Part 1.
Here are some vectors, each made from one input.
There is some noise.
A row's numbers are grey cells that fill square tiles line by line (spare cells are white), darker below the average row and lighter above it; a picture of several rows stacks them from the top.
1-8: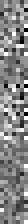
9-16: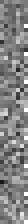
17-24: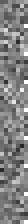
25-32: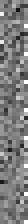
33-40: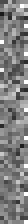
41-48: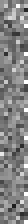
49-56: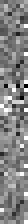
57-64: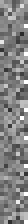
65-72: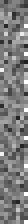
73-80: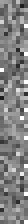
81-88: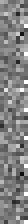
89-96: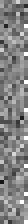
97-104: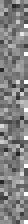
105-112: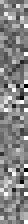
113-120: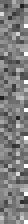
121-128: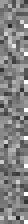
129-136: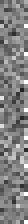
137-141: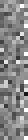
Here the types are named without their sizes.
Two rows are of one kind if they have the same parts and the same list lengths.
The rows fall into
3 kinds.
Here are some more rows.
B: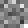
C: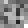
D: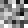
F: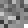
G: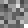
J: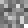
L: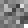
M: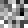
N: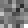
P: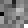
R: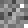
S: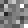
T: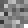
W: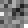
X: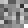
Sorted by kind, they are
B, F, L, N, S, T, W
C, G, J, P, R, X
D, M

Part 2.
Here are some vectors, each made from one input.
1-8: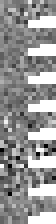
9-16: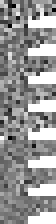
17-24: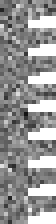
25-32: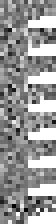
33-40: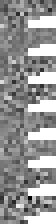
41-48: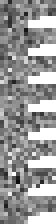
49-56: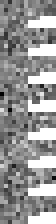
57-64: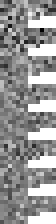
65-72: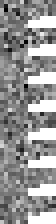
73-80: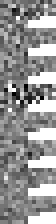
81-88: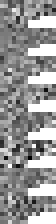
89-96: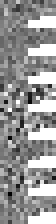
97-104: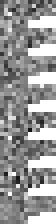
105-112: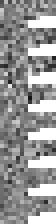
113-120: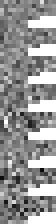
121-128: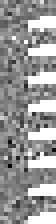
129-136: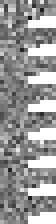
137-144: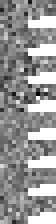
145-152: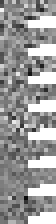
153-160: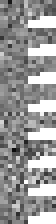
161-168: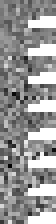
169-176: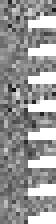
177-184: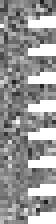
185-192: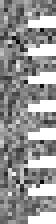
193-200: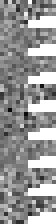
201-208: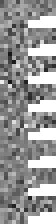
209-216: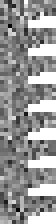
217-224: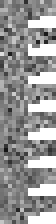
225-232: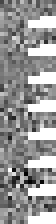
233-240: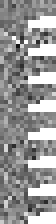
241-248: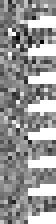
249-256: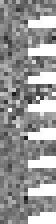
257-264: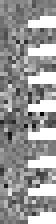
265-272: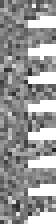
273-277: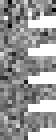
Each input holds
either a point on an 8-point line, or a node of a 13-node tree.
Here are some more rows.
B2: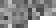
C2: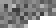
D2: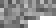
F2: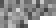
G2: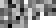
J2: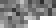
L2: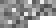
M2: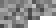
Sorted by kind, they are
B2, C2, D2, G2, L2, M2
F2, J2

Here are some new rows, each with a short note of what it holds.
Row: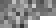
a point on an 8-point line
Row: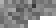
a node of a 13-node tree
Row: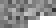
a node of a 13-node tree
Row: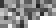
a point on an 8-point line
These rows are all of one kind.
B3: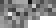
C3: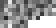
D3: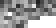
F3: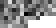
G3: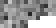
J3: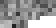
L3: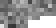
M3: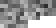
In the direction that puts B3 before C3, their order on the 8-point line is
D3, M3, B3, C3, F3, L3, J3, G3.
